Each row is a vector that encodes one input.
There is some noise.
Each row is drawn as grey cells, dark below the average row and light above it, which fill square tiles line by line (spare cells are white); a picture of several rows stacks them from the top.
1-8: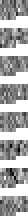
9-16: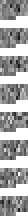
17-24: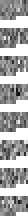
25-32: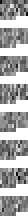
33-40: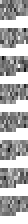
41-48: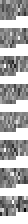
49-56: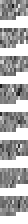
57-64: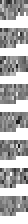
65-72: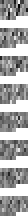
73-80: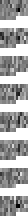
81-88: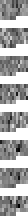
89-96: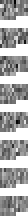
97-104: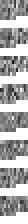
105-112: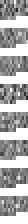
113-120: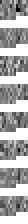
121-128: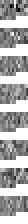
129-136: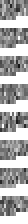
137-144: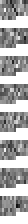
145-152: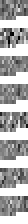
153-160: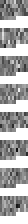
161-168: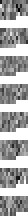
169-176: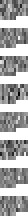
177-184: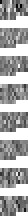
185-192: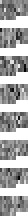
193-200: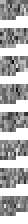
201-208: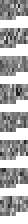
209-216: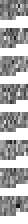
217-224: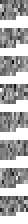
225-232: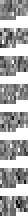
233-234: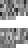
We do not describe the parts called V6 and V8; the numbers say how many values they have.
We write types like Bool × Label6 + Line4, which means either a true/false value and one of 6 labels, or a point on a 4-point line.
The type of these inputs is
(Bool × V8 + V6) × (Tree9 × Tree9 + Unit).
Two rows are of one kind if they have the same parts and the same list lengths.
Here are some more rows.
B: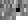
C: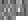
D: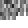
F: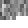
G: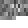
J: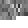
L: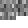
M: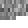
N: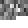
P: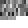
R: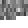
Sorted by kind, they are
B, D, F
C, G, J, N, R
L, M
P

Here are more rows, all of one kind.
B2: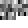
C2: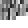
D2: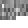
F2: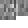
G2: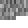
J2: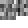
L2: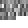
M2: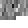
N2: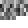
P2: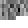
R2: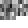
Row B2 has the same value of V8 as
F2 and J2.
